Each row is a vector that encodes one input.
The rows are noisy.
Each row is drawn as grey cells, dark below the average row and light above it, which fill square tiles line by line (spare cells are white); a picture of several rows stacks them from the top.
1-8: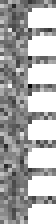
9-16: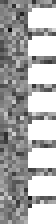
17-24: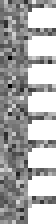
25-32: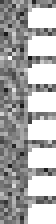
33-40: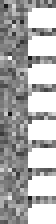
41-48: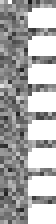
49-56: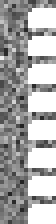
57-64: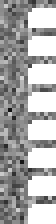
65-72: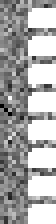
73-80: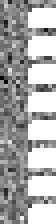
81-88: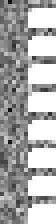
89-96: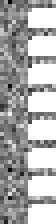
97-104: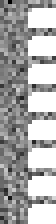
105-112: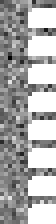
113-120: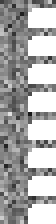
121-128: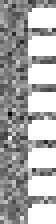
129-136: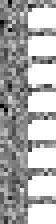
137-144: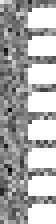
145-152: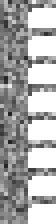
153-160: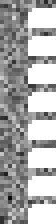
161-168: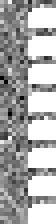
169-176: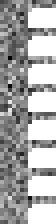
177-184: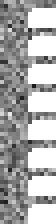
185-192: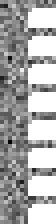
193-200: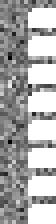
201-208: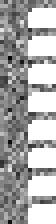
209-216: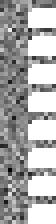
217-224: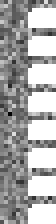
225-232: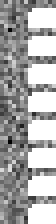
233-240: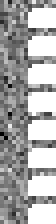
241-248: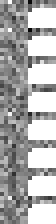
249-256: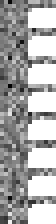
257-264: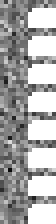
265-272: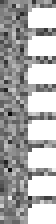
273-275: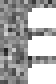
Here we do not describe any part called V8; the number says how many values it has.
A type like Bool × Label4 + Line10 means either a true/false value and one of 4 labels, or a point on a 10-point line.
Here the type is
Bool × (Tree12 + V8) + Circle10 + Unit.
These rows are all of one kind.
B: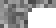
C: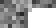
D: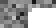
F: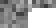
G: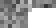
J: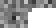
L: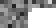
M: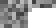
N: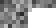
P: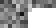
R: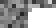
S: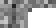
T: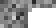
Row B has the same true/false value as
J and S.
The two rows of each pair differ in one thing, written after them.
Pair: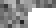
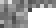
the true/false value
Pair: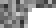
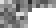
the true/false value
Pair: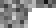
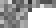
the true/false value
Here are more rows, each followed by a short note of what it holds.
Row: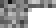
a point on a 10-point circle
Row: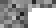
a node of a 12-node tree and a true/false value
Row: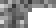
a node of a 12-node tree and a true/false value
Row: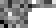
a fixed value
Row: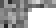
a point on a 10-point circle
